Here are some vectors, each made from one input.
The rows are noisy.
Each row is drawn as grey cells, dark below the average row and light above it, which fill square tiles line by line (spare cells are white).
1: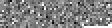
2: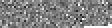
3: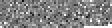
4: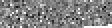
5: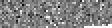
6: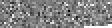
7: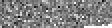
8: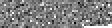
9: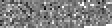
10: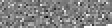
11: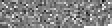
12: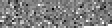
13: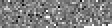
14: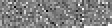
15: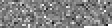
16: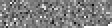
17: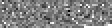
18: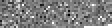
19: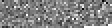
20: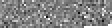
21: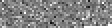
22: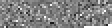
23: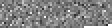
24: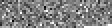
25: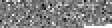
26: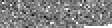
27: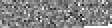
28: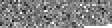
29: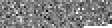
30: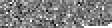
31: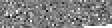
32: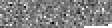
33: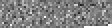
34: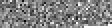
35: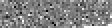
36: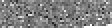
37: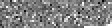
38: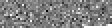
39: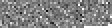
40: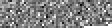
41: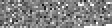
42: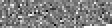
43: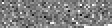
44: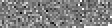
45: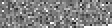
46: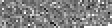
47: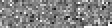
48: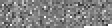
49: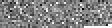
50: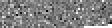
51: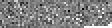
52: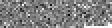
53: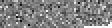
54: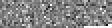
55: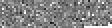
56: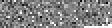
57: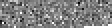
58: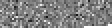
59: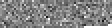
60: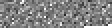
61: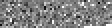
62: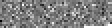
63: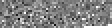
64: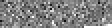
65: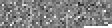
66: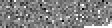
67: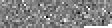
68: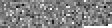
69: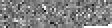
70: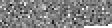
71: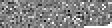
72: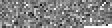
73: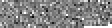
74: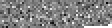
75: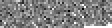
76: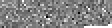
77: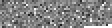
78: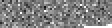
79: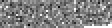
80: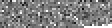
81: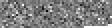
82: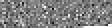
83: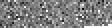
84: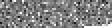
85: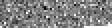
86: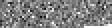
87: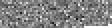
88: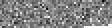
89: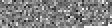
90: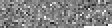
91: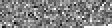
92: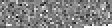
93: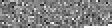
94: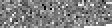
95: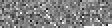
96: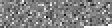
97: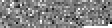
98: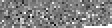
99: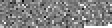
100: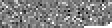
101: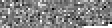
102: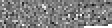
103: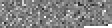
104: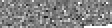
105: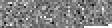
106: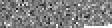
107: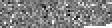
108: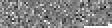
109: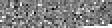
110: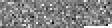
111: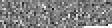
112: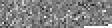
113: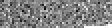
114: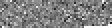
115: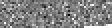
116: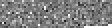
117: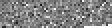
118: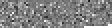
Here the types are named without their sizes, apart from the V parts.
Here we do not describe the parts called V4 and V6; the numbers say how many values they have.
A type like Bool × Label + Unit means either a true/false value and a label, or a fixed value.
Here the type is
Bool × (Line + V4) × V6.
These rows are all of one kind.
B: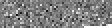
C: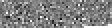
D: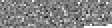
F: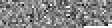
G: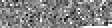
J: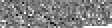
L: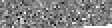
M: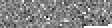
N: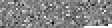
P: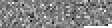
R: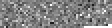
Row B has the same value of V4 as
C and L.
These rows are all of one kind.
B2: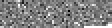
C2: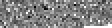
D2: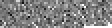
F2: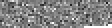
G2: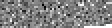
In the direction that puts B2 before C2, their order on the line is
B2, F2, D2, C2, G2.
